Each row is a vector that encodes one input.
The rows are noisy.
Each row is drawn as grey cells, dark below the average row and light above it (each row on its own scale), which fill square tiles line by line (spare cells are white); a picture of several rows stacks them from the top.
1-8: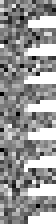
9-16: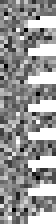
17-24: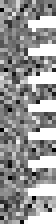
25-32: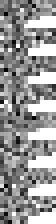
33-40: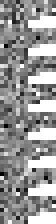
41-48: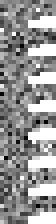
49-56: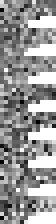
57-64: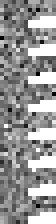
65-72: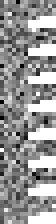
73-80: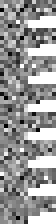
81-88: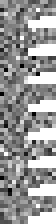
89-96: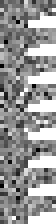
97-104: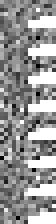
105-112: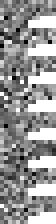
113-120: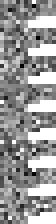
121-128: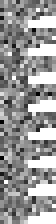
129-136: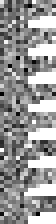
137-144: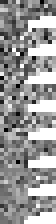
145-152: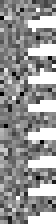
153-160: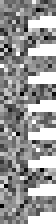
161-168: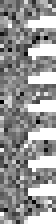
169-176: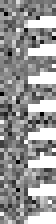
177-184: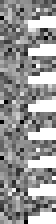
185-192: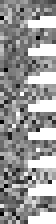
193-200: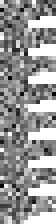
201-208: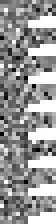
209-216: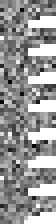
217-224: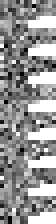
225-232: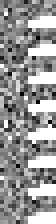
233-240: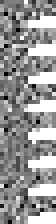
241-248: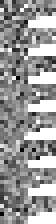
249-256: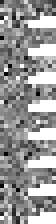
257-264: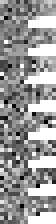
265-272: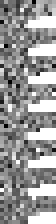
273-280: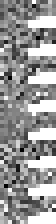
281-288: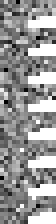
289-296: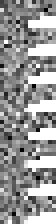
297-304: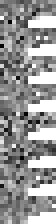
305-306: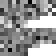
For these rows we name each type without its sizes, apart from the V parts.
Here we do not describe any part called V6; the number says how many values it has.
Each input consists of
a list of items, each a true/false value and a value of V6.
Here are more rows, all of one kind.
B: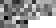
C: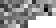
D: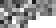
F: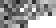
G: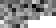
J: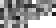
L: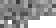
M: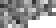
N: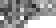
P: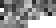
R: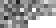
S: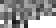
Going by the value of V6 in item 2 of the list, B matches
D, G, J and N.
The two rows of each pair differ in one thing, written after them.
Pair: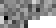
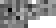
the value of V6 in item 1 of the list
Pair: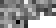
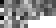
the value of V6 in item 1 of the list
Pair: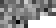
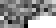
the true/false value in item 1 of the list
